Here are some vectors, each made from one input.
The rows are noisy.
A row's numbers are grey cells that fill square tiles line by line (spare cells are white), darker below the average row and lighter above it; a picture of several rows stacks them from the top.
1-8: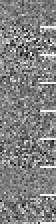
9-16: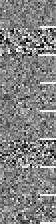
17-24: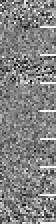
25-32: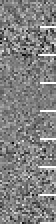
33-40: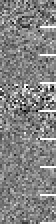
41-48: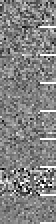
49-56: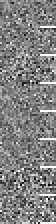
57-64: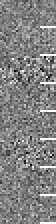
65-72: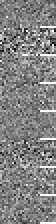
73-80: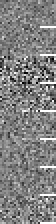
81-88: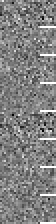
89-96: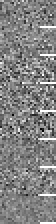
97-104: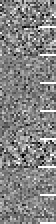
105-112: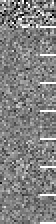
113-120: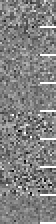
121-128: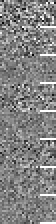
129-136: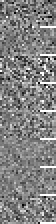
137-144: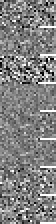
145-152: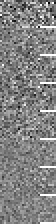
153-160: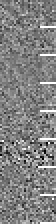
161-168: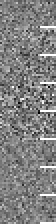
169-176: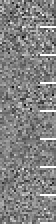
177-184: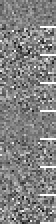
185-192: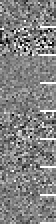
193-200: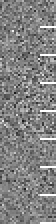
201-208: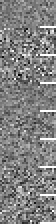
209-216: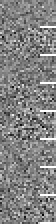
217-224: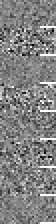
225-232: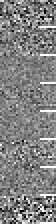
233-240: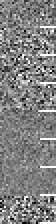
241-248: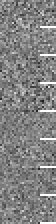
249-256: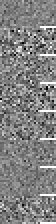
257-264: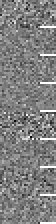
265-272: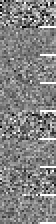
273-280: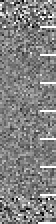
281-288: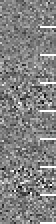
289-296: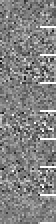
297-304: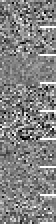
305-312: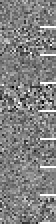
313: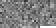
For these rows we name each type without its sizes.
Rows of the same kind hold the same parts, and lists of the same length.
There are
2 kinds of row.
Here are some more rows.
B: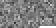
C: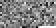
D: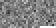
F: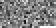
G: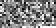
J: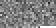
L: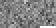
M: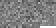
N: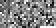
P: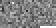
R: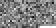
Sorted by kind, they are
B, J, M, P, R
C, D, F, G, L, N

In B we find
a point on a circle, a node of a tree and a true/false value.
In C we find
a point on a line and a true/false value.
